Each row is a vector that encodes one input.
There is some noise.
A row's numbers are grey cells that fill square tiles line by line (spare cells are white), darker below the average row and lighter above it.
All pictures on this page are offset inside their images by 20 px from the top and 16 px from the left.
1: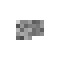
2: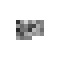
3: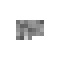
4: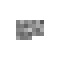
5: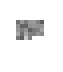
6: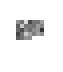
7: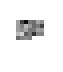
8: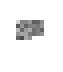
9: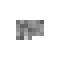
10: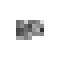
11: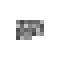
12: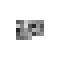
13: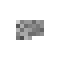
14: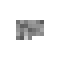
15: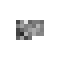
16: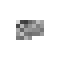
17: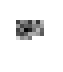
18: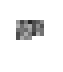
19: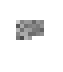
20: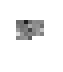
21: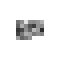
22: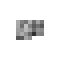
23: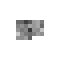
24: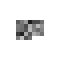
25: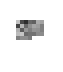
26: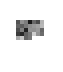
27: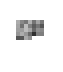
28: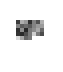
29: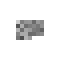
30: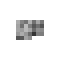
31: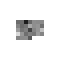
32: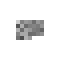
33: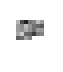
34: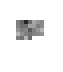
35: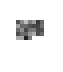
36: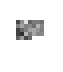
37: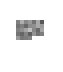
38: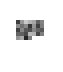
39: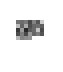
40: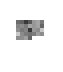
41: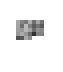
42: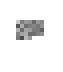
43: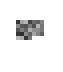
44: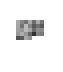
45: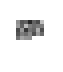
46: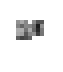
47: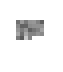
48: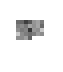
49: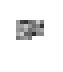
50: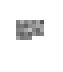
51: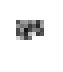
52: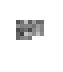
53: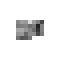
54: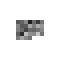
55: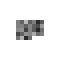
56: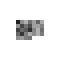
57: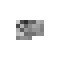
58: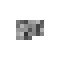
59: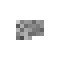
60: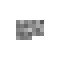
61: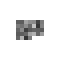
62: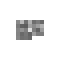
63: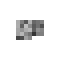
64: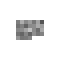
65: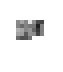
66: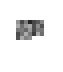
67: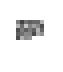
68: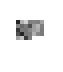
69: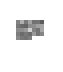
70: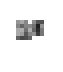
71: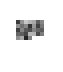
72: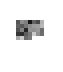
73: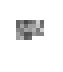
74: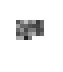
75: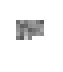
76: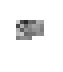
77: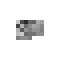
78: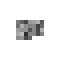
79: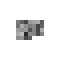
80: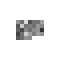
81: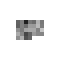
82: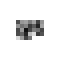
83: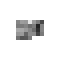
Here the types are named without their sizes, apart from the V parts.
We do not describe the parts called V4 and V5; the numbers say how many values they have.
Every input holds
a value of V5, together with either a point on each of two lines, or a true/false value and a value of V4.
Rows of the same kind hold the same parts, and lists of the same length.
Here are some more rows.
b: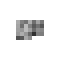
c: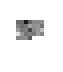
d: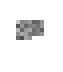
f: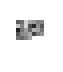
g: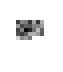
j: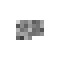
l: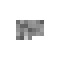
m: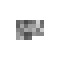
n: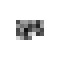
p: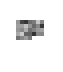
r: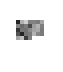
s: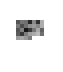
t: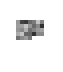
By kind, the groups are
b, c, d, j, l, m, p, t
f, g, n, r, s

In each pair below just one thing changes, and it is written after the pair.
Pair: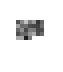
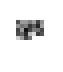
the value of V4
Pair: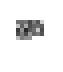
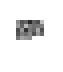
the true/false value
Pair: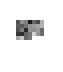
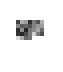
the true/false value
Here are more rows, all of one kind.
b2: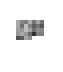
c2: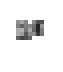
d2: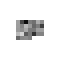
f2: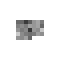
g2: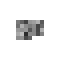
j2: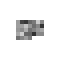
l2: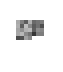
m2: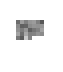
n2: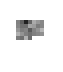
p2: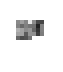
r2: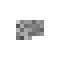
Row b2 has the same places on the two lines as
m2 and r2.
